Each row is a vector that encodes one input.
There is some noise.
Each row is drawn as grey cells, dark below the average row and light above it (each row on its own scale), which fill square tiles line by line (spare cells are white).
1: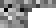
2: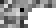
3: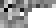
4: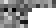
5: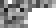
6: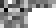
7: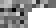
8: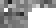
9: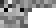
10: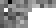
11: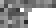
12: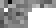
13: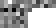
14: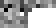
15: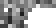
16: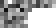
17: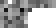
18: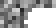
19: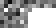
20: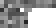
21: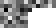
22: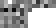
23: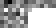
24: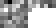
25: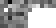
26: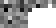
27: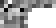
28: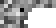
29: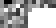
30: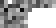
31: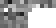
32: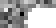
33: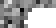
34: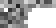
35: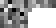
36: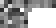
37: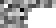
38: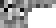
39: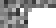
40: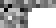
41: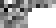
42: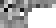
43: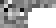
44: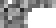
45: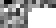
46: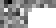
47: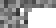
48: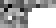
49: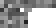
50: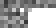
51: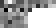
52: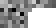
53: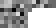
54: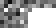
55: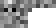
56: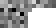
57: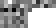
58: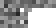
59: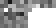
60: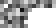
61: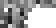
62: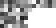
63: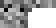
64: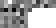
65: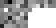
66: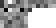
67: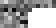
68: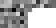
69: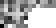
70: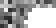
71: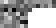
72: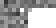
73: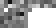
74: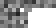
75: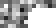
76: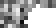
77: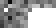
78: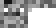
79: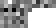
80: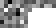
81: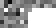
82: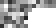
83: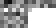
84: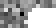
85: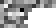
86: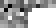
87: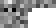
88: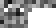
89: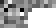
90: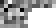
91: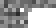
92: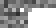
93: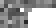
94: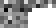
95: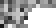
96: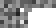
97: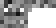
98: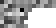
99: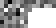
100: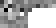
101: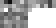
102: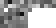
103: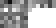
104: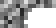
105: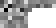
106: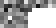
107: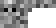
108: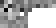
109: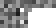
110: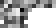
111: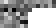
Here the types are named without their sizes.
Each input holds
a point on a line, together with either a fixed value, or four true/false values.
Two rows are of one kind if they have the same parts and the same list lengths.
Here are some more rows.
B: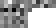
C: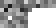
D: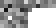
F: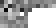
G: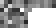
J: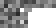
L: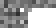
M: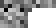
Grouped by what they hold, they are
B, G
C, D, F, J, L, M

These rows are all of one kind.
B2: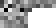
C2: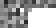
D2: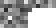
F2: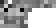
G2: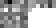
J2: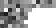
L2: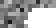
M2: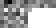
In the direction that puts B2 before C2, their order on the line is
D2, B2, F2, L2, J2, G2, M2, C2.
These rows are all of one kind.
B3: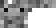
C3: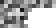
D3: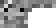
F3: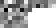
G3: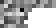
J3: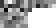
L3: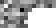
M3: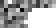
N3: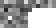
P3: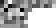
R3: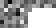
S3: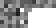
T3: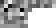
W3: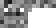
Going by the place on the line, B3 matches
D3, M3, P3 and T3.
